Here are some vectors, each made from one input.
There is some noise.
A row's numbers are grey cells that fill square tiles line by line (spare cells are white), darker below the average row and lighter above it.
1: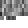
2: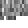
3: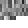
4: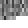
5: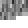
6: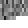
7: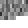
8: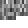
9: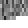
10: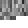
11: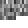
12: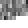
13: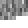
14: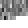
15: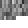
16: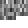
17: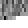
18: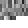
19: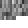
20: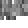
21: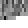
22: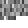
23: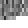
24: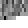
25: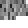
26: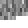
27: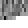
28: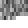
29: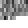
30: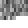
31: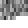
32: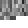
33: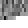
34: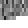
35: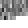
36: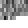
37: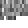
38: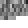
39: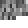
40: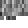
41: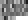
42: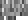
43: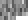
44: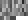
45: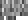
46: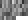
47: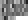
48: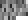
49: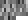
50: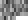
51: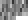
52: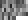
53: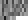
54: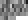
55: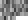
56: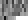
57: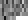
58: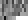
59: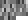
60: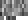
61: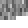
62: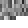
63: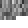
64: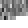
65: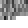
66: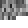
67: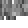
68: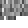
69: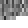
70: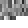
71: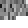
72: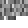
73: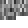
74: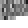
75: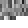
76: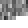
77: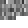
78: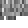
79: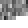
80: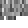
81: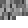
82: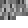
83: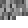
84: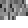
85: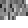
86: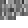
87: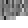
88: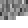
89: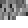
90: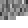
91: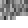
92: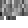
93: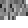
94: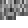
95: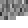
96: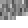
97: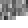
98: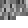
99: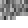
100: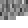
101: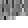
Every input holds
a true/false value, together with either a point on a 6-point line, or a point on a 9-point line.
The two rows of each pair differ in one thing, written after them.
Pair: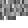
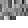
the place on the 9-point line
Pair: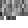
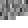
the true/false value
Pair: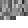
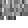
the place on the 9-point line
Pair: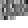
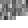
the place on the 9-point line
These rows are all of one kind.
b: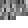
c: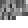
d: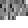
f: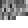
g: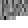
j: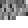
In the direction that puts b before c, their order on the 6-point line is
b, g, c, f, j, d.
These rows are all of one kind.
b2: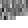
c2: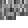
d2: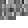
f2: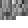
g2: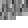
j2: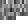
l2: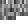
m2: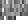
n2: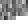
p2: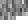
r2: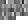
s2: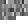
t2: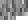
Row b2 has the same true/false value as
g2, n2, p2 and t2.
